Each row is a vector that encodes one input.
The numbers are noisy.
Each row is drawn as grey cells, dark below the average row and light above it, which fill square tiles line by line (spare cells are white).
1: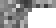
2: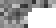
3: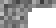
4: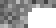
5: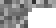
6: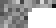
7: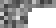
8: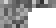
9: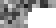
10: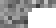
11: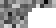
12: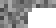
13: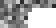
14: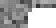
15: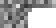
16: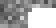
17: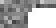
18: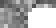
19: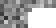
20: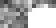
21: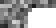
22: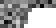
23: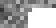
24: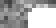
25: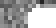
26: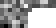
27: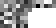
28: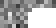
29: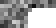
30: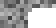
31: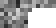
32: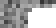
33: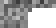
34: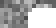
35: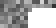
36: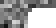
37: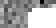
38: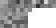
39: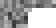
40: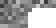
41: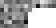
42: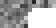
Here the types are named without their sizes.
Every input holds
a list of points on a line.
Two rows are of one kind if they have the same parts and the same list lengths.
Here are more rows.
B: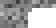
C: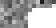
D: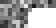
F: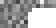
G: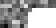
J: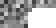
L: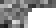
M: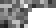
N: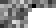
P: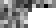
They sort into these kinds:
B, C
D, G, L, M, N
F, J, P

